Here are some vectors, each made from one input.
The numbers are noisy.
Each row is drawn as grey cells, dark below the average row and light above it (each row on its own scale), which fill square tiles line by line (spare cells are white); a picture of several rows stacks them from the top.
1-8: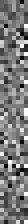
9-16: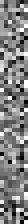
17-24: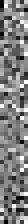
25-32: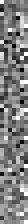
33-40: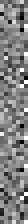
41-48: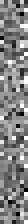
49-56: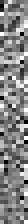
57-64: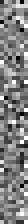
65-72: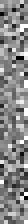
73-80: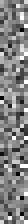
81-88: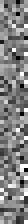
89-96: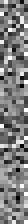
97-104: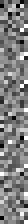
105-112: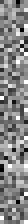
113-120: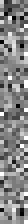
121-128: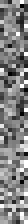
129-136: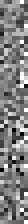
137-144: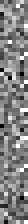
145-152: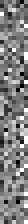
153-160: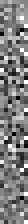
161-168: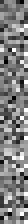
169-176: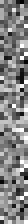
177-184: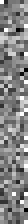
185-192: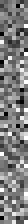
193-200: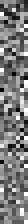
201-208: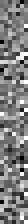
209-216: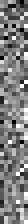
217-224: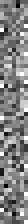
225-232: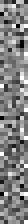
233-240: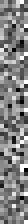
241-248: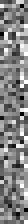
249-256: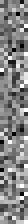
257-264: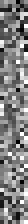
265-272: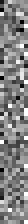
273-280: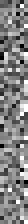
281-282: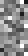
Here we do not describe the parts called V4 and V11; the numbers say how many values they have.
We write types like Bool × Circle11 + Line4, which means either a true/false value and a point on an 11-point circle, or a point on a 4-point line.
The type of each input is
Line12 × (Line12 + V4) + V11.
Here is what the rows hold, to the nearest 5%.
About 65% of them hold a point on a 12-point line, together with either a point on a 12-point line, or a value of V4. The rest hold a value of V11.
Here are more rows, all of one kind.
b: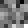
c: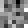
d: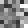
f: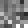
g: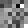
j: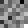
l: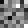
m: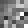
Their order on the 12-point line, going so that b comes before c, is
m, d, g, f, l, j, b, c.
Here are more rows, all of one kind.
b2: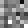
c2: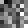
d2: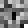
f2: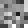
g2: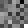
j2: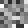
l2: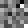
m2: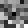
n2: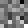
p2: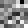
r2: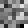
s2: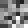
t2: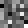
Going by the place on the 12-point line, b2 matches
g2 and l2.
